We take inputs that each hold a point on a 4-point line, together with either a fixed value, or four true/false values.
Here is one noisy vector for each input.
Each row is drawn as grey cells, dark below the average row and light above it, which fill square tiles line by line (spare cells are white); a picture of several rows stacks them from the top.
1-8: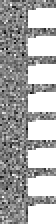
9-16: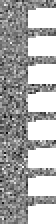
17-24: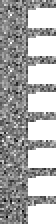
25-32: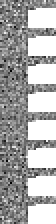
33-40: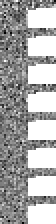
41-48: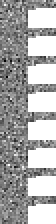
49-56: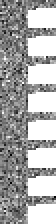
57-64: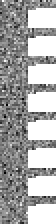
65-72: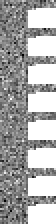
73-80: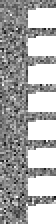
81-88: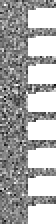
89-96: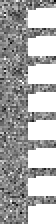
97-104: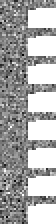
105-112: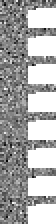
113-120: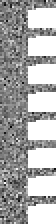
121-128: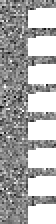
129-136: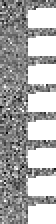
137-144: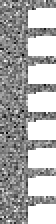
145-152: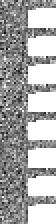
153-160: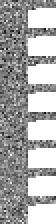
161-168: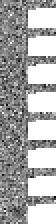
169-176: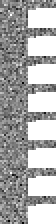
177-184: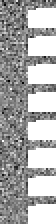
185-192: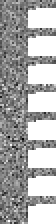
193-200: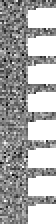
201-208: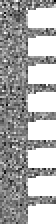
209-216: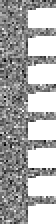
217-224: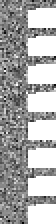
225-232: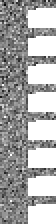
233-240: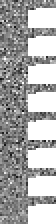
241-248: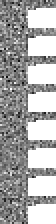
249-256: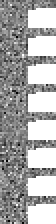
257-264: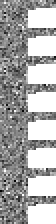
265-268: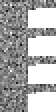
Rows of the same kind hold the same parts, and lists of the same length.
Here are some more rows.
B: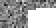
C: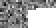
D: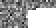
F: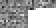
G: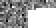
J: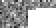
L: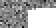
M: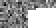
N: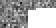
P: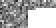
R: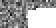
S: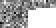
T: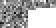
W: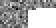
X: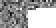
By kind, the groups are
B, C, D, F, G, J, L, M, N, P, R, W, X
S, T

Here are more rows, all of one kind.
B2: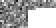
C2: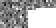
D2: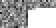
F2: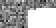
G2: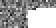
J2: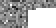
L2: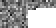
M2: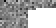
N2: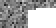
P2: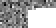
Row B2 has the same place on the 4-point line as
D2 and J2.
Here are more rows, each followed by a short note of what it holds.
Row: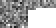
a point on a 4-point line and four true/false values
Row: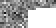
a point on a 4-point line
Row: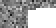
a point on a 4-point line and four true/false values
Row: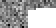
a point on a 4-point line and four true/false values
